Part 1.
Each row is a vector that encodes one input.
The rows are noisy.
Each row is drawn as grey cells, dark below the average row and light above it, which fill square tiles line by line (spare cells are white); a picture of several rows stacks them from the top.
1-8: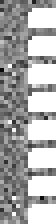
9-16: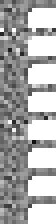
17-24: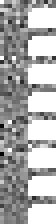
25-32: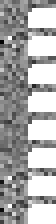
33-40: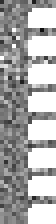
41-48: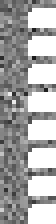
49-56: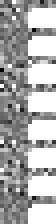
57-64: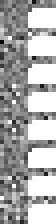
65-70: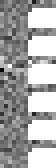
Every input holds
either a point on a 6-point circle, or a point on a 10-point line.
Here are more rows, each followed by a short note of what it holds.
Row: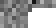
a point on a 10-point line
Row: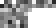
a point on a 6-point circle
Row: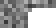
a point on a 10-point line
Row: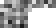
a point on a 6-point circle
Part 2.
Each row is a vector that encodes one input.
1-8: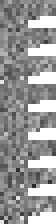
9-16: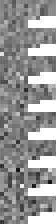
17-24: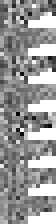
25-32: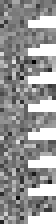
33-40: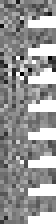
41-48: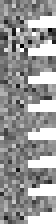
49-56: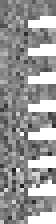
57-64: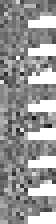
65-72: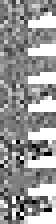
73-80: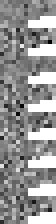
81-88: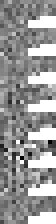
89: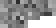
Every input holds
a node of a 10-node tree and a true/false value.
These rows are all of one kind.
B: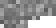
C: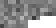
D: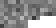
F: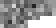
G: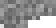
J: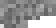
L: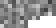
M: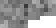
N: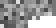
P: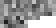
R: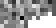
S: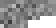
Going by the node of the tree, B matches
C, D, G and J.
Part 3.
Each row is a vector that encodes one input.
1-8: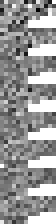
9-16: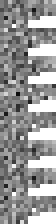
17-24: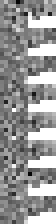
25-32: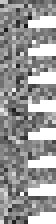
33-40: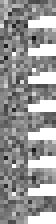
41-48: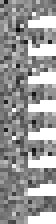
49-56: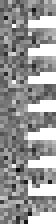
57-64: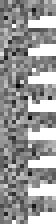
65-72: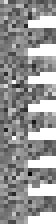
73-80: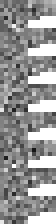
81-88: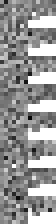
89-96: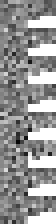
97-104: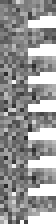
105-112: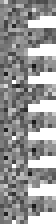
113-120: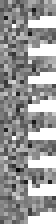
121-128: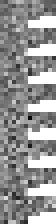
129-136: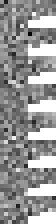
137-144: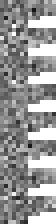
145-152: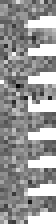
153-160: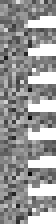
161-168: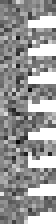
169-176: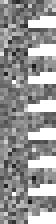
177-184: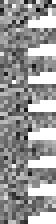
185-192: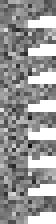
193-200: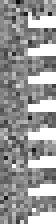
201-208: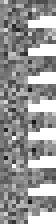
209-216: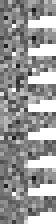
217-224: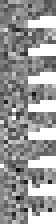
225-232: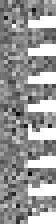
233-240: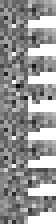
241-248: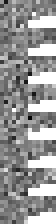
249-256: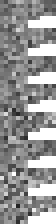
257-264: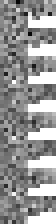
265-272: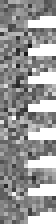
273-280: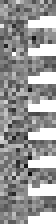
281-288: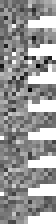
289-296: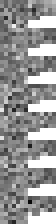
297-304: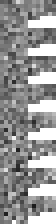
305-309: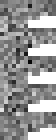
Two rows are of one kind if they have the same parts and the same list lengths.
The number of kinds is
3.
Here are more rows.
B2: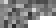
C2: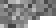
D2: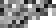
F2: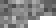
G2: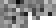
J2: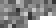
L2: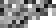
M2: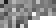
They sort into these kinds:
B2, C2, F2, J2, M2
D2, L2
G2

